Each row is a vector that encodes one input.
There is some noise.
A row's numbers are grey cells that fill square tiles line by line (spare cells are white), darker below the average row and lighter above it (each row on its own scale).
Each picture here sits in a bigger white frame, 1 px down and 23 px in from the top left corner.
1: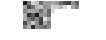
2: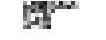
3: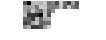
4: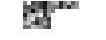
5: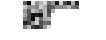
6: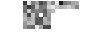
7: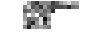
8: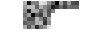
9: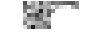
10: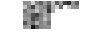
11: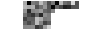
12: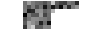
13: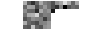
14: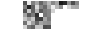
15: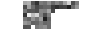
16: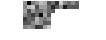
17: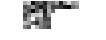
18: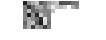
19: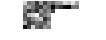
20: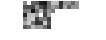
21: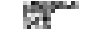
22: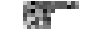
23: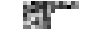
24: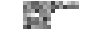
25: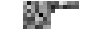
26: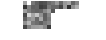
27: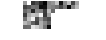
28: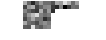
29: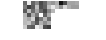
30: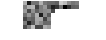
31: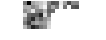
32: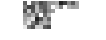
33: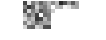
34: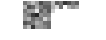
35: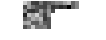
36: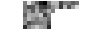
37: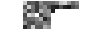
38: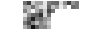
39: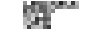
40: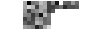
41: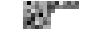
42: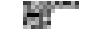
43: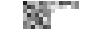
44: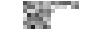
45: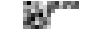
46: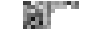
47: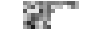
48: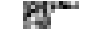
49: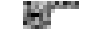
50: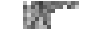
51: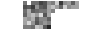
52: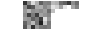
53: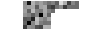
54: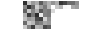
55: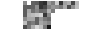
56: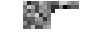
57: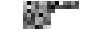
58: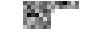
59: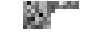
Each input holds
one of 6 labels and a true/false value.
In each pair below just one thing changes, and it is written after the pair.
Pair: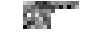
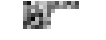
the label
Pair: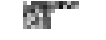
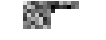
the label
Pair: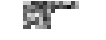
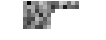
the label
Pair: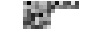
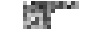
the label
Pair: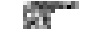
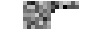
the label
